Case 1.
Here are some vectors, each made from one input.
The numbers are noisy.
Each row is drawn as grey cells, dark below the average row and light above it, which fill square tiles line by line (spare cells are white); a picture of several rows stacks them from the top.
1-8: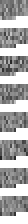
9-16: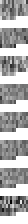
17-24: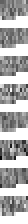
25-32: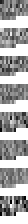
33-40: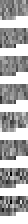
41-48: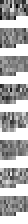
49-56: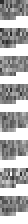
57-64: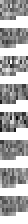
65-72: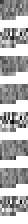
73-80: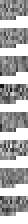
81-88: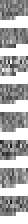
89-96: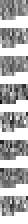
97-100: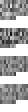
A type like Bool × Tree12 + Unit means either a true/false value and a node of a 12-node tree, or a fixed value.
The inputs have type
Bool × Label6.
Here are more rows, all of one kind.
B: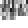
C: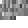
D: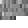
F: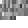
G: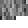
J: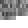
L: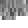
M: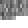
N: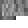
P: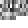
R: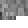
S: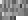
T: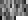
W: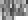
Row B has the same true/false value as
J, L, M and W.
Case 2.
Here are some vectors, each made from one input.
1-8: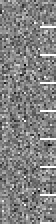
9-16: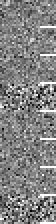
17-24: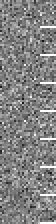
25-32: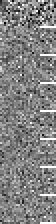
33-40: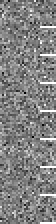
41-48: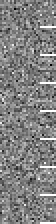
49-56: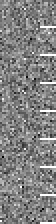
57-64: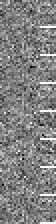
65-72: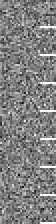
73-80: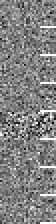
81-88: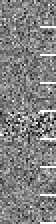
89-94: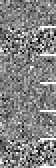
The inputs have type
List2(Circle9).
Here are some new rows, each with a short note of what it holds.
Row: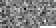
a list of two items
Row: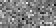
a list of two items
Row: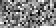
the empty list
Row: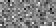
a list of two items
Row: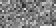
a list of one item
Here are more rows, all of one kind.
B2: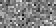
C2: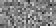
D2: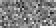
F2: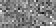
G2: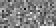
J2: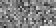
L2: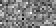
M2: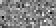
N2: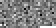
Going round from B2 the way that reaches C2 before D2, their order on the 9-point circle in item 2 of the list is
B2, L2, G2, N2, J2, C2, D2, F2, M2.
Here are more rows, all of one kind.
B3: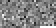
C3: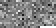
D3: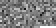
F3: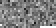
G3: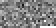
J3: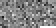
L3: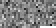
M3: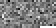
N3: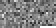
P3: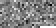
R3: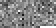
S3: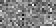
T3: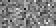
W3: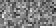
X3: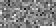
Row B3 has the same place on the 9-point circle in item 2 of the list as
J3, P3, S3 and T3.
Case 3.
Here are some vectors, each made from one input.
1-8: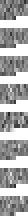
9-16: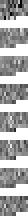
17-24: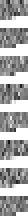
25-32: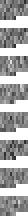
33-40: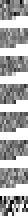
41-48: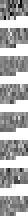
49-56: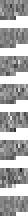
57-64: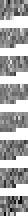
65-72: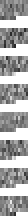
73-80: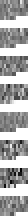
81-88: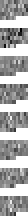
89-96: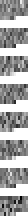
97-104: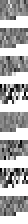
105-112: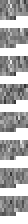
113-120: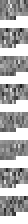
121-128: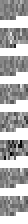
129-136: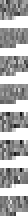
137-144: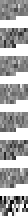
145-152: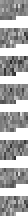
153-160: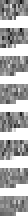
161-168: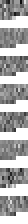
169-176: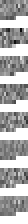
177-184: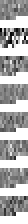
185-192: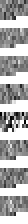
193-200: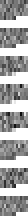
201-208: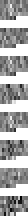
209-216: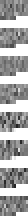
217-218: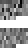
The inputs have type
Bool × Tree13 + Unit.
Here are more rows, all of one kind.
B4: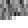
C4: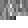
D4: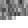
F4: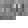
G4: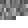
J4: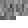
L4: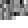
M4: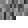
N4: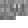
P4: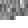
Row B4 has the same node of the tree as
F4 and N4.
